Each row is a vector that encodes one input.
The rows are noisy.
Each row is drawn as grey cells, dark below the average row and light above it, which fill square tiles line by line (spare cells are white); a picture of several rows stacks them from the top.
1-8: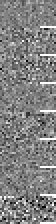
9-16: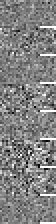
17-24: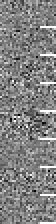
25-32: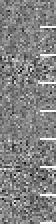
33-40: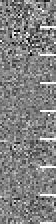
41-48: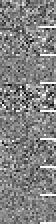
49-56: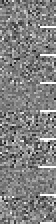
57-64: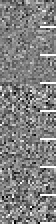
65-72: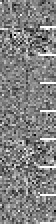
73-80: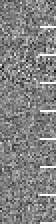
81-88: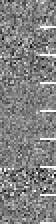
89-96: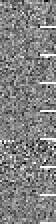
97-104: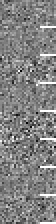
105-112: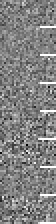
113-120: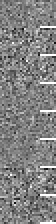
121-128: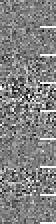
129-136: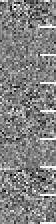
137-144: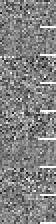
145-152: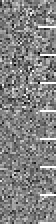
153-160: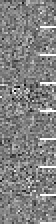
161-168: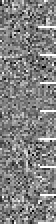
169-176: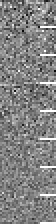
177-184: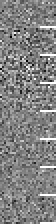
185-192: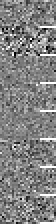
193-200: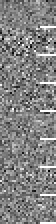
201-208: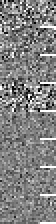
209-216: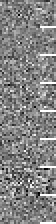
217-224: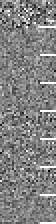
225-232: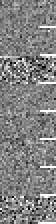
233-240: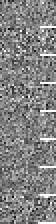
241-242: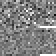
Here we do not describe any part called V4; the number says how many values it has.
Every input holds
either a point on an 8-point circle, a true/false value and a value of V4, or a list of up to three items, each a point on a 5-point line and a point on an 8-point line.
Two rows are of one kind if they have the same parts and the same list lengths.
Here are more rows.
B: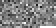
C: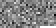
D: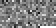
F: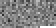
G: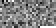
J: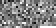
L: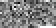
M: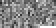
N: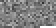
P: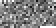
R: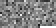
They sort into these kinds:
B, J, R
C, F, M
D, G
L, P
N

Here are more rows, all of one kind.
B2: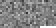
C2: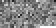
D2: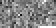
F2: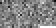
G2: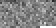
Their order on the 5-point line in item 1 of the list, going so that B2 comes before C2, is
D2, B2, G2, F2, C2.
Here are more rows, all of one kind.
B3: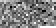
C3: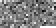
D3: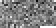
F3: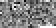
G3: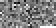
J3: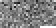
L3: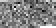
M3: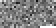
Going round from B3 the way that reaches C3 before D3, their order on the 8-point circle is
B3, C3, F3, G3, J3, D3, L3, M3.
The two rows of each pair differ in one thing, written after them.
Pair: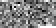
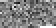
the place on the 8-point circle
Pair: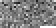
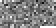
the place on the 8-point circle
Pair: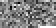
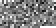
the value of V4
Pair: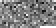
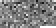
the value of V4
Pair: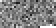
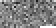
the place on the 8-point circle
